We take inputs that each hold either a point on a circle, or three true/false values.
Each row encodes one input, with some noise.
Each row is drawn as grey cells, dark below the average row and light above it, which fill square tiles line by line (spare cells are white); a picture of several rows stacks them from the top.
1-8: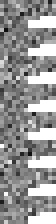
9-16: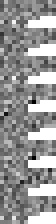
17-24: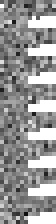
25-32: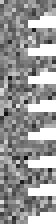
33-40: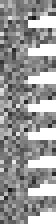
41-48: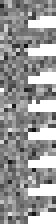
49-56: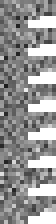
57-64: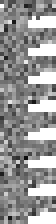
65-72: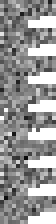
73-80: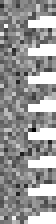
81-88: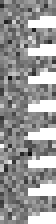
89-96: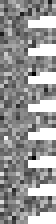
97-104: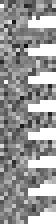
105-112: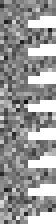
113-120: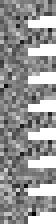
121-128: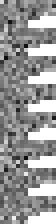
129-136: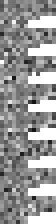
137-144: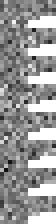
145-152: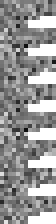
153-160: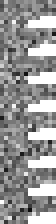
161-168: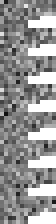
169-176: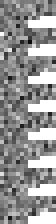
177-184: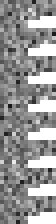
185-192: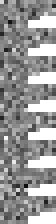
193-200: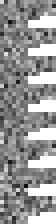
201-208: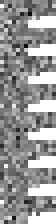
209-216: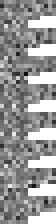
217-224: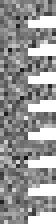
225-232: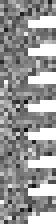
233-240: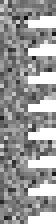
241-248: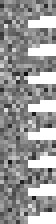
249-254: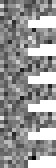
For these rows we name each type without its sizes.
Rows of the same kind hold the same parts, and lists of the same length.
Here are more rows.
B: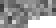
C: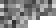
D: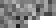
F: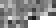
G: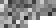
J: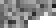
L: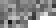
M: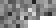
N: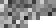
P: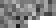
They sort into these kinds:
B, F, J, L
C, D, G, M, N, P

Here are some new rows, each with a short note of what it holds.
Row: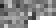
a point on a circle
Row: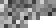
three true/false values
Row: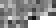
a point on a circle
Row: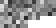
three true/false values
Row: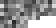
three true/false values
